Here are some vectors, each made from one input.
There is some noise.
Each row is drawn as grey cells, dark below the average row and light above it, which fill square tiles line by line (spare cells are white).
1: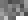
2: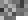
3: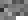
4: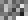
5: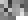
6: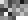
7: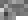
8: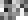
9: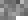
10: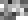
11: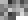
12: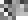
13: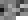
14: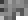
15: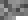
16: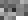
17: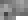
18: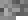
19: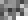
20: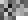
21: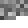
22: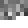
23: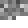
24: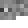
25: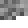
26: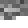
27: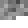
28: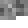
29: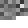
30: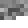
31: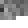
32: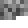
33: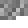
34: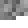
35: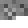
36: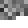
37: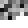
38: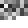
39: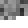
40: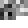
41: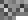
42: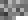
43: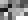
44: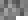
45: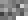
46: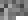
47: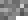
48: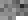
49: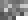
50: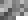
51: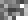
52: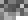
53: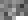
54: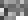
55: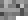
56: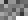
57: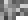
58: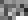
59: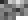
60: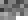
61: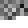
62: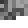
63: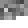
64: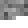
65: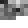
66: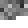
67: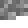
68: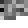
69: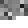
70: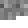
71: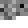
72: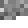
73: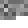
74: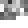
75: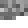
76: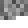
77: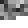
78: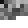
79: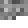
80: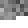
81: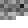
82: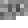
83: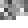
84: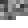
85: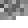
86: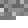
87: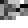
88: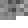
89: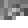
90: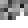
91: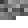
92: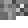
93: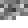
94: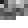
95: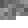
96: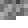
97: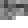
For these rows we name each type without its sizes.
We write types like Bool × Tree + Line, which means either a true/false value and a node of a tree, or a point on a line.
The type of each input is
(Bool × Bool × Bool × Bool + Unit) × Label + Line.
